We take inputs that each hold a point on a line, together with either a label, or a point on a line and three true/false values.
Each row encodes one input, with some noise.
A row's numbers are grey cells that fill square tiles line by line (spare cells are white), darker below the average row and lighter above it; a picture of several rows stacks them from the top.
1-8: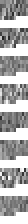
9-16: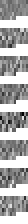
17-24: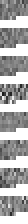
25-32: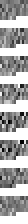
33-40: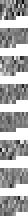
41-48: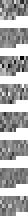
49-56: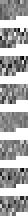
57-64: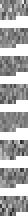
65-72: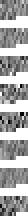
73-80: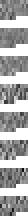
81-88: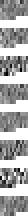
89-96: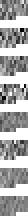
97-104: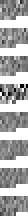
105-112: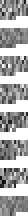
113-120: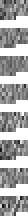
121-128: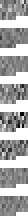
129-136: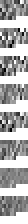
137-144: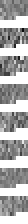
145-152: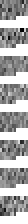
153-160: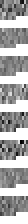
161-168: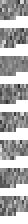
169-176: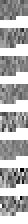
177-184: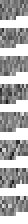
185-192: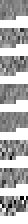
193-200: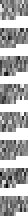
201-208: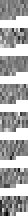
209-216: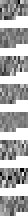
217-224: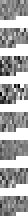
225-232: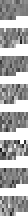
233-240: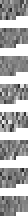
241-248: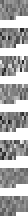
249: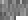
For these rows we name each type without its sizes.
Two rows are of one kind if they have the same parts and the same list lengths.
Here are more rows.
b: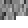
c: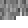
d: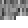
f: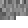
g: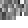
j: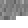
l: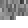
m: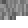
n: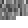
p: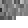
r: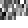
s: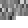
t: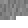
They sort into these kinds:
b, d, f, g, l, m, r
c, j, n, p, s, t

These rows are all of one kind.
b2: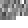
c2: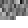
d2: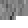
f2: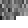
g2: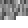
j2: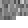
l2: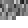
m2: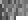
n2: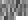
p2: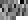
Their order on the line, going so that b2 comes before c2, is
l2, g2, b2, n2, m2, j2, c2, f2, d2, p2.
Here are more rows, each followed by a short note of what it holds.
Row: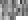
a label and a point on a line
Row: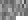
a label and a point on a line
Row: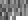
a point on each of two lines and three true/false values
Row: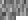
a label and a point on a line
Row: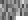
a point on each of two lines and three true/false values
